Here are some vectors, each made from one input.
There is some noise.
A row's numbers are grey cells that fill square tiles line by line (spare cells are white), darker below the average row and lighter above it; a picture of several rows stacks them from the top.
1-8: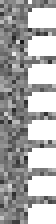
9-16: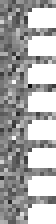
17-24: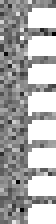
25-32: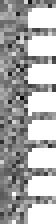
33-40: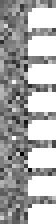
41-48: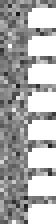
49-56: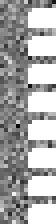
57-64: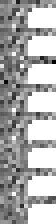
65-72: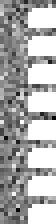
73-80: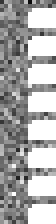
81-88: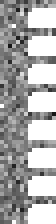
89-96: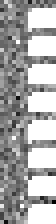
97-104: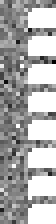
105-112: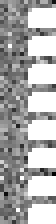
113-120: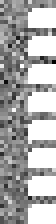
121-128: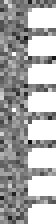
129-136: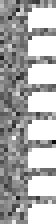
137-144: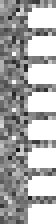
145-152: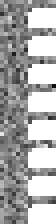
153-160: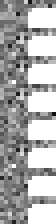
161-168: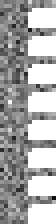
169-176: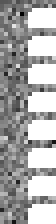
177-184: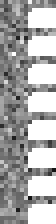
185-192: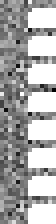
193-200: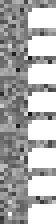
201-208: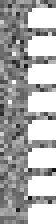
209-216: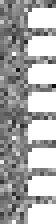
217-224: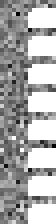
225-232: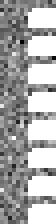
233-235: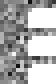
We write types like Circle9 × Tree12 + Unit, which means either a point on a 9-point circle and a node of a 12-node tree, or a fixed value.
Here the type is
Circle9 × List2(Circle10) + List2(Line7).
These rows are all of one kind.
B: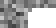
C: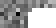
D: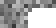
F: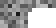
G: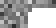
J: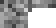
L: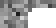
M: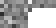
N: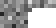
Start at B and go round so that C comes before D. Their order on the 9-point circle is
B, C, N, M, G, D, F, L, J.
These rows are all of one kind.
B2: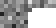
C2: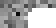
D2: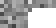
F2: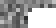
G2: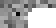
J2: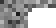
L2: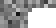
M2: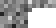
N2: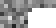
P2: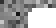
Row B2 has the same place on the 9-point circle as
M2 and N2.
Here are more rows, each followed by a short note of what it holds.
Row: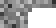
a point on a 9-point circle, together with a list of one item
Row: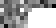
the empty list
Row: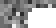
a list of two items
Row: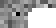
a point on a 9-point circle, together with a list of one item
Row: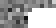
a point on a 9-point circle, together with a list of two items
